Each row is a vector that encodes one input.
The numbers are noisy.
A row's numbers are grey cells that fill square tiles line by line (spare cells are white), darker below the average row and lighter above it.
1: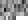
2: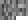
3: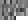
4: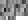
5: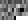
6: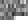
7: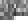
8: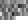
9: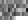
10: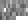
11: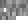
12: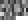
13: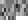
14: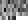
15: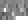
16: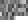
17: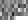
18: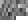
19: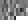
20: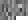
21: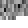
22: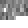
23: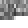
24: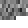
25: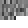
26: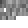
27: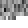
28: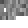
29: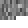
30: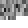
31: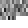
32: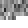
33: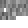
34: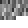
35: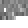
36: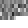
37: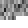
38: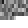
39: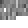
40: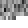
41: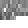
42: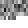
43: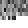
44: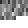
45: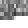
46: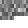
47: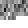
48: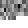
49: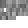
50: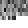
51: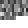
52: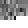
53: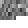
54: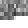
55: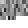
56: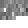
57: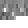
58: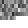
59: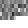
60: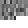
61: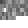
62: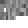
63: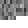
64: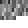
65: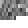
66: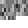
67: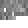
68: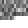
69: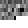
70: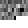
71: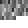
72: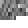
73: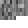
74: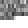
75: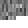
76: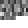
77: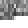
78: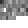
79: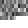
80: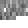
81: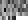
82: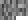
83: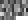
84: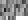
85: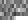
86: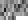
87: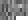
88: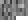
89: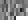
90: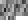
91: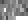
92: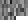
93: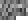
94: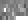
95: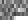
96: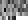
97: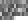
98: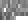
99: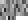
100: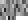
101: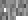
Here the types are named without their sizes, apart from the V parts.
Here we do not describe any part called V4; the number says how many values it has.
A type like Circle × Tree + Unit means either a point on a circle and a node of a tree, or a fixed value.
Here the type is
List(Line) × V4.
